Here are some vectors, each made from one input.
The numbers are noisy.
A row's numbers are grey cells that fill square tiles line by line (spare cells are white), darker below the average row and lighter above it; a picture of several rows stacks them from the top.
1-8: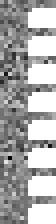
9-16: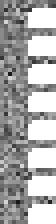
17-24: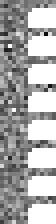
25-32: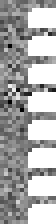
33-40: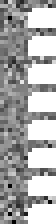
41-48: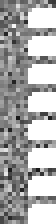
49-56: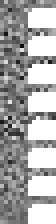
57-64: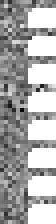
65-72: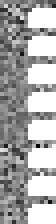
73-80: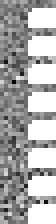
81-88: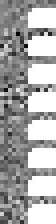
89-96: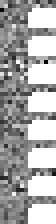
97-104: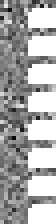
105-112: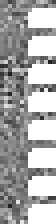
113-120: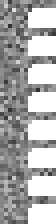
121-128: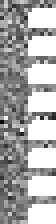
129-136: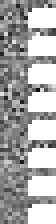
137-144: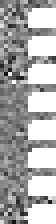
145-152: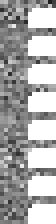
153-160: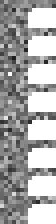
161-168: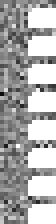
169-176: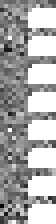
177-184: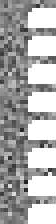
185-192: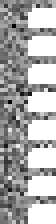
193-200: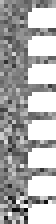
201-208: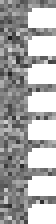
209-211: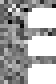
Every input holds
five true/false values.
